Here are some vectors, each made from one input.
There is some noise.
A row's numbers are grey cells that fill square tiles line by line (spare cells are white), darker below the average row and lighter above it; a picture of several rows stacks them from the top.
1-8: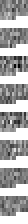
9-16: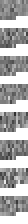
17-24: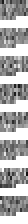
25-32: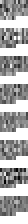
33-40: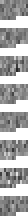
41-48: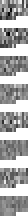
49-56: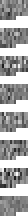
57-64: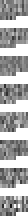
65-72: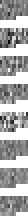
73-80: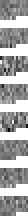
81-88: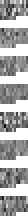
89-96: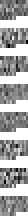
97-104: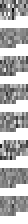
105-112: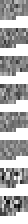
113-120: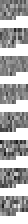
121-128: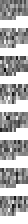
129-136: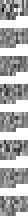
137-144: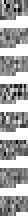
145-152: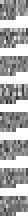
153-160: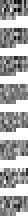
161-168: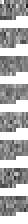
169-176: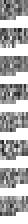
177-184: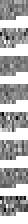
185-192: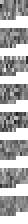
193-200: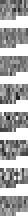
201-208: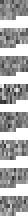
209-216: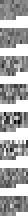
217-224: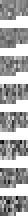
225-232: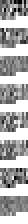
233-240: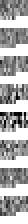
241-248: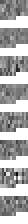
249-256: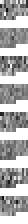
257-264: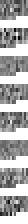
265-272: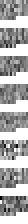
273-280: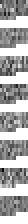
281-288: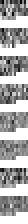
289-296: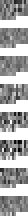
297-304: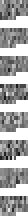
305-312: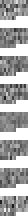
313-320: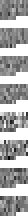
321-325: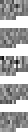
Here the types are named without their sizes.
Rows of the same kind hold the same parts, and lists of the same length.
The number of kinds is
2.
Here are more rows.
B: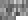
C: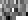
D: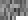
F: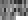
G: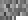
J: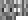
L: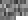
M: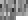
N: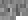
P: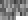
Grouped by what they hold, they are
B, D, F, G, J, L, M, N, P
C

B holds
a point on a circle and a true/false value.
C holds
a fixed value.
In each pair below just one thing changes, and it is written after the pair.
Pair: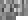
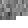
the true/false value
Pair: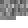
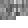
the place on the circle
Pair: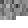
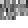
the true/false value
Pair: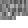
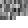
the place on the circle
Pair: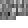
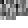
the true/false value
